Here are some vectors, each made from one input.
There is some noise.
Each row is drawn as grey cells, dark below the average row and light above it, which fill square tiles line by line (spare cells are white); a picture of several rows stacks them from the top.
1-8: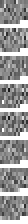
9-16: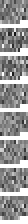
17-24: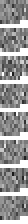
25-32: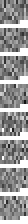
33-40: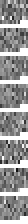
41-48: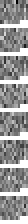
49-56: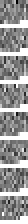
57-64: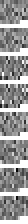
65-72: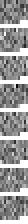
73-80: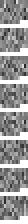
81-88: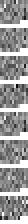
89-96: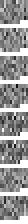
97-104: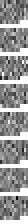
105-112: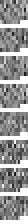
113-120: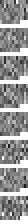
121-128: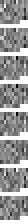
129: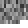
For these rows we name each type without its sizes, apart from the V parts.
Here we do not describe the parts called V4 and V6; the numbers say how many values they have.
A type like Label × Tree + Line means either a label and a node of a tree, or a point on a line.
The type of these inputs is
Bool × (Tree + V6) + V4.
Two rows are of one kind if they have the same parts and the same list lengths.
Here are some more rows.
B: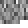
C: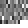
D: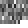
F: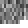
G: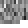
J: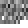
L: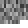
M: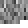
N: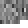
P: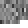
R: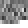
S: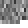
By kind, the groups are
B, G, M, N, P
C, D, J
F, L, R, S

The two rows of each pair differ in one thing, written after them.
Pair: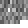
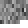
the node of the tree
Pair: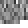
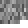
the true/false value
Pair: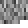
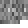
the true/false value
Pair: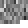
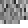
the node of the tree
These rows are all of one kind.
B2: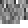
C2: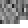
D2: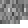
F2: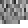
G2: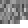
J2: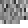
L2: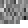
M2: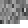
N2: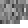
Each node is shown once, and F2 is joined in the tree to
D2 and J2.
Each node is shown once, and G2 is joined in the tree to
B2 and D2.
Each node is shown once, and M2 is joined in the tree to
L2.
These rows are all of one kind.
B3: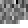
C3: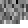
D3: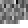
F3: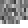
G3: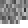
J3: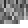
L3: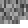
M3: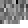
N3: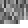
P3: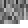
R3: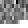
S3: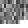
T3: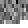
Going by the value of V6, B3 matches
D3 and R3.
